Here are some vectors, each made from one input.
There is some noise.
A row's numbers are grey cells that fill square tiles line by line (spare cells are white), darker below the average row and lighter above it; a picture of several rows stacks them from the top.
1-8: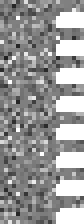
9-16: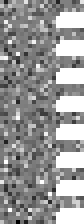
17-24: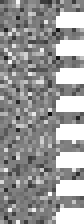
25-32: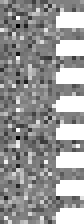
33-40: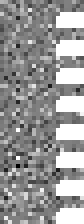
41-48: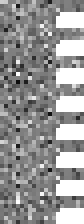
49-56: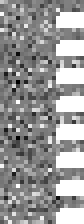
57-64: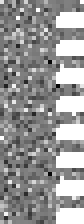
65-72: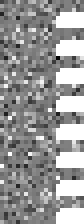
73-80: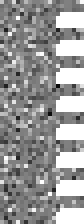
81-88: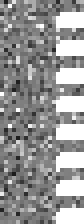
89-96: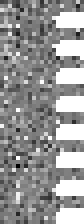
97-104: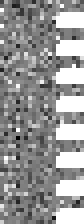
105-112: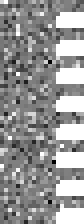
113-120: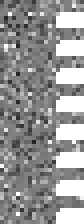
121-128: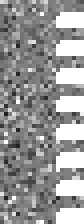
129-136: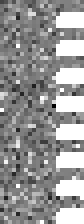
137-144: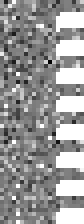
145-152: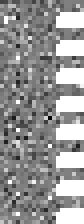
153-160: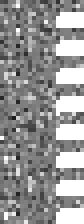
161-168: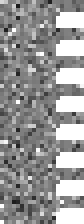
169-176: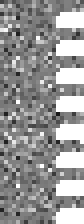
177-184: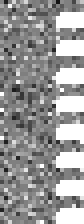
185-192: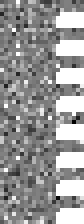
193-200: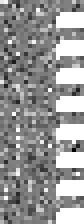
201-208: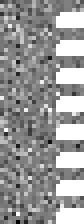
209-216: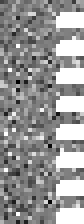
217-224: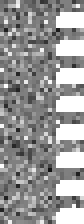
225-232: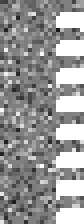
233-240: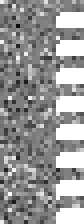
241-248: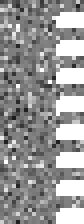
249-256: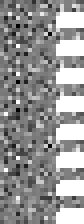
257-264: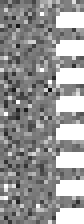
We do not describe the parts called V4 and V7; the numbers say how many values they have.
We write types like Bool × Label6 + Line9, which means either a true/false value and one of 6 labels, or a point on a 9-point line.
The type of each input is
(Bool × V4 + V7) × Tree10.
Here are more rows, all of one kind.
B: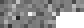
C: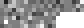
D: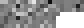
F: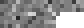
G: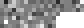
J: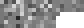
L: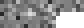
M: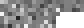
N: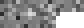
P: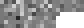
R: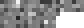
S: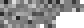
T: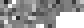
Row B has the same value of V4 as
C, G, M and T.
